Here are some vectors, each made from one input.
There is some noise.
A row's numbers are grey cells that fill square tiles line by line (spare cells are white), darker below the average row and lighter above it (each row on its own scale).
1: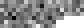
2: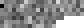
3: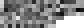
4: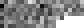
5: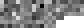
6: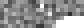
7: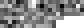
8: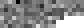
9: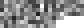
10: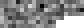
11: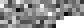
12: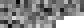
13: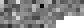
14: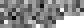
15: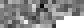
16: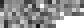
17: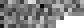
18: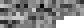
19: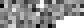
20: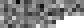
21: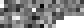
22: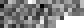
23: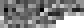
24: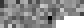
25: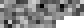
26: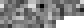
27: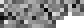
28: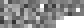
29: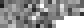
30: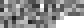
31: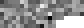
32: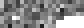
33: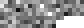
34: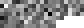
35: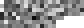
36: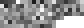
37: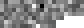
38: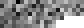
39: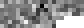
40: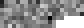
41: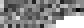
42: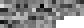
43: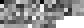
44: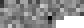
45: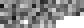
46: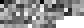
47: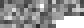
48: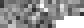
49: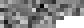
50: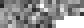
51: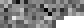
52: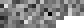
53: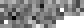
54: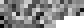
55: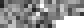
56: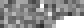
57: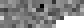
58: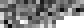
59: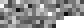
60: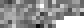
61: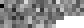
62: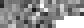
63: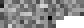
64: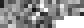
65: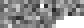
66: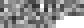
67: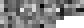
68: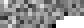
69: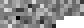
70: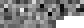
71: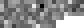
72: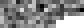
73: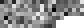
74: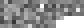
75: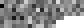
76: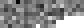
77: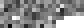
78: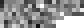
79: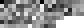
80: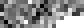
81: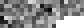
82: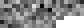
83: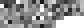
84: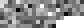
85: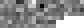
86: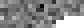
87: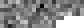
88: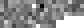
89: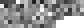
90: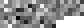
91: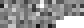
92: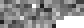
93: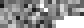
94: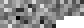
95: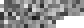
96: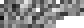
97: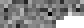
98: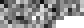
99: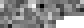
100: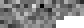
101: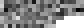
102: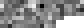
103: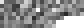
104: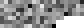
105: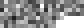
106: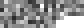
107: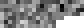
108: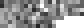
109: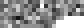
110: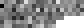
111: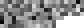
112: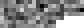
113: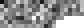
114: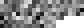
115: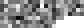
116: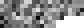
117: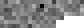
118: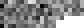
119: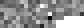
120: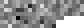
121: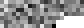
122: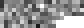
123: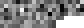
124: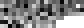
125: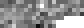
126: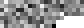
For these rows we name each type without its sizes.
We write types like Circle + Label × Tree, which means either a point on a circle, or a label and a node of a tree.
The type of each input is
Label × (Label + Line).
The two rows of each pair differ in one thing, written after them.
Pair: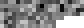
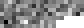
the place on the line
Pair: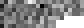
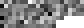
the label
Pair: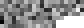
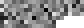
the label
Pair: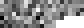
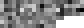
the place on the line
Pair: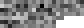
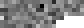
the label
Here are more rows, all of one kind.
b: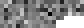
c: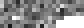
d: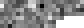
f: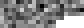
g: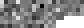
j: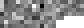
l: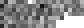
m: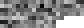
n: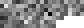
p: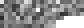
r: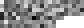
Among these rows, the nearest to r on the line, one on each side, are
j and p.
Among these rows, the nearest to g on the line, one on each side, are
j and m.
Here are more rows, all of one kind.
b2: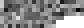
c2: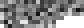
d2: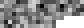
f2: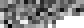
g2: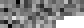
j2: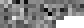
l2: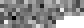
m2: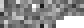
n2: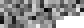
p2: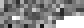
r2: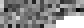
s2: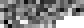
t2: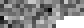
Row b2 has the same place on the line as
c2, f2, r2 and s2.
